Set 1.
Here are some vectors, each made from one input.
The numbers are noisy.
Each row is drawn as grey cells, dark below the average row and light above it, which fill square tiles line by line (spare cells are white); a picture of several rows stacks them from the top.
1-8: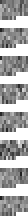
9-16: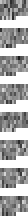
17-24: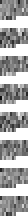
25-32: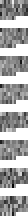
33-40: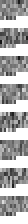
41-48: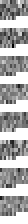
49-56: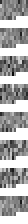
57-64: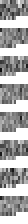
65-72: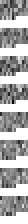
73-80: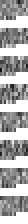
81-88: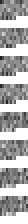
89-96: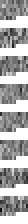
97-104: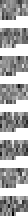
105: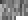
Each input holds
either a point on a 10-point circle, or three true/false values.
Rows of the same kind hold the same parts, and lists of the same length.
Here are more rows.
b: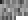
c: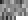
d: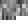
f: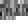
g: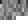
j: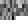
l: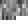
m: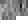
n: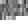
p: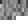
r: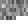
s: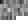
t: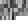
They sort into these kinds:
b, c, d, g, l, m, p, r, s
f, j, n, t

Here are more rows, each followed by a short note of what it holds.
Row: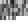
three true/false values
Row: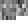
a point on a 10-point circle
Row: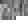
a point on a 10-point circle
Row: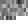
a point on a 10-point circle
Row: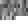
three true/false values
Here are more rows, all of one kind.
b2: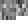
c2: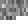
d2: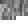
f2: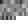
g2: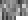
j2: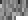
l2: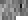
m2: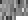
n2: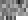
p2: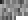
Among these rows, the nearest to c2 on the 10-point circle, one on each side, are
m2 and n2.
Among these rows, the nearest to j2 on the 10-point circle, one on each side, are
l2 and m2.
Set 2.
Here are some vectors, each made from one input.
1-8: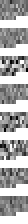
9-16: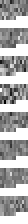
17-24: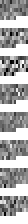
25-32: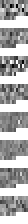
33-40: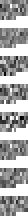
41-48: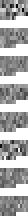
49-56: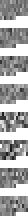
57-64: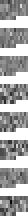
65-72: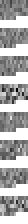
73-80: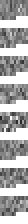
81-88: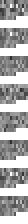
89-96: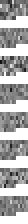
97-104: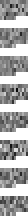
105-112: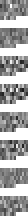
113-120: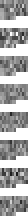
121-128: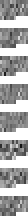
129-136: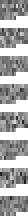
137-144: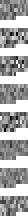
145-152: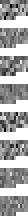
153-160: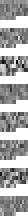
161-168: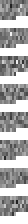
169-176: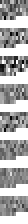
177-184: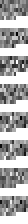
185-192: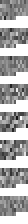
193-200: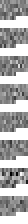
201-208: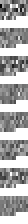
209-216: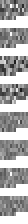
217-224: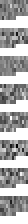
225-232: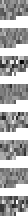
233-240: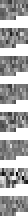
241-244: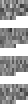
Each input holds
either a point on a 13-point line, or three true/false values.
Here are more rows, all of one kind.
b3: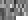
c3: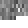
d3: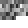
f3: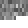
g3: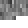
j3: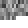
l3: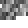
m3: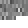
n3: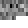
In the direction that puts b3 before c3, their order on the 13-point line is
l3, j3, b3, d3, c3, m3, f3, g3, n3.
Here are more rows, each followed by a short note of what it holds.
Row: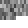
three true/false values
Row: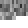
three true/false values
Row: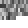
a point on a 13-point line
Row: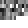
a point on a 13-point line
